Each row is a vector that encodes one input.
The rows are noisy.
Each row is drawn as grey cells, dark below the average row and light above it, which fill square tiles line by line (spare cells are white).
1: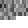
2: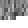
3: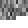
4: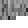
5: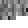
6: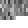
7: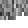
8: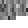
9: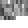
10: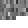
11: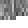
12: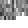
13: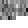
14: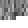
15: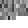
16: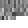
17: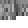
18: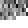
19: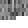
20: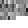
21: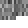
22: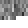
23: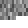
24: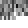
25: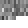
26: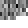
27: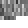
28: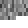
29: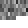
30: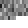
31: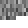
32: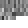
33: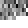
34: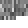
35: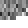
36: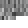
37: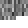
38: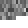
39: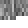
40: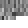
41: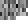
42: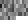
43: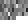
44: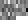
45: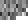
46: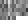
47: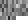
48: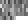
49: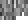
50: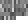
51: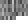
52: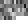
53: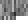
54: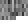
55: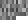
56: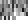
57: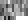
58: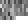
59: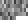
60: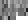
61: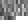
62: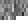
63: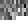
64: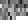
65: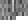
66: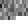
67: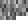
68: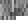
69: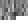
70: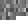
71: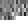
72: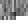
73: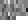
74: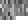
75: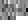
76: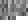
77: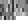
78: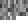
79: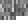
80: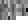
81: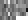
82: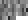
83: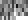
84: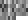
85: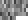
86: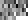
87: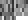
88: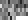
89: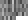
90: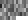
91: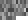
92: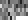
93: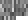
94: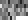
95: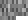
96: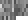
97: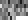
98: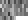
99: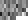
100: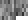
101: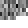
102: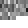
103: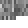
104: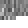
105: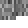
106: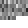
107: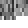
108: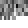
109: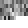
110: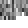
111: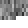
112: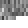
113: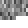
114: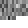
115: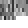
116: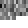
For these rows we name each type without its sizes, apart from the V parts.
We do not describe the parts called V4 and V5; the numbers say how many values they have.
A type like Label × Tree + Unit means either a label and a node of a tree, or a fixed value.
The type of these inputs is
(Circle + Unit) × (Line + V4 × V5).
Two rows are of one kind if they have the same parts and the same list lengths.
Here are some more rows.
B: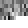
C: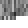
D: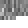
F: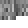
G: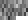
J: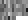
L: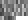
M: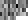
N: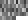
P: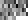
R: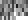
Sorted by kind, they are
B, L, R
C, D, F
G, J, N
M, P

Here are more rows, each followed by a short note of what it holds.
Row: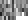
a point on a circle and a point on a line
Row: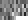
a point on a circle and a point on a line
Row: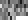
a point on a line
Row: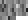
a point on a circle, a value of V4 and a value of V5
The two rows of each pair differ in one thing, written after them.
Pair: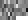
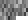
the place on the circle
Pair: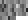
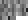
the value of V5
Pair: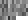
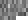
the place on the circle
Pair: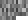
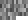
the value of V4
